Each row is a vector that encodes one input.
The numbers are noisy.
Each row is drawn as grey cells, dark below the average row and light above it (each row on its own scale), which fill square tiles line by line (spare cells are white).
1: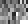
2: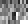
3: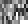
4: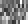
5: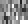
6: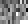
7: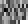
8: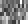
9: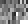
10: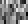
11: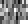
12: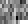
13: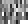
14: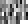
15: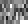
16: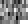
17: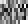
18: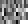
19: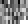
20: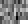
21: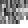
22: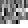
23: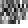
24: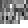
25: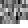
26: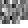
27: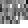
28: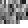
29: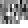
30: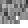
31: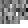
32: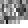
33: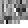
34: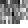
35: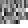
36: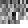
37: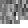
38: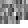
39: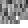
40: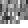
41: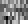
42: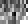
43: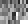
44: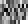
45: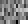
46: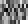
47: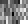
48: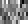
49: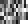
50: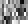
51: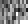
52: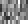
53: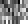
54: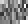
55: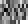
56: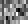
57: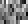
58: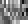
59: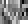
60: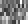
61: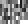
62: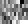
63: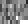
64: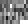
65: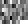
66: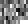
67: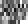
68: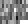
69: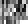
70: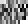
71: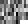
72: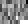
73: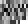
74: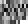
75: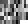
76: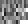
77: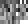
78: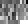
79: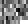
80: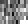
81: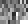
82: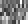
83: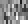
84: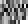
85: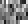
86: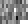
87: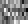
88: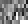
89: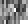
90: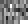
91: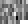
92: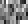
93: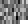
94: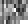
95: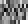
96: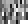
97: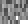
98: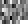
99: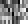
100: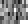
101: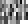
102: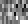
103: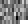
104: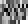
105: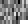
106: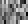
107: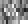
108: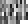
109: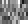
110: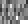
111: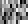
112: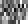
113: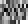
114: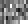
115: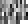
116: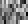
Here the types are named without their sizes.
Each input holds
a list of points on a line.
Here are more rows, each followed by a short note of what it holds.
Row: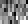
a list of three items
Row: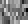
a list of three items
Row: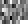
the empty list
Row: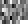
the empty list
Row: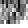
a list of three items
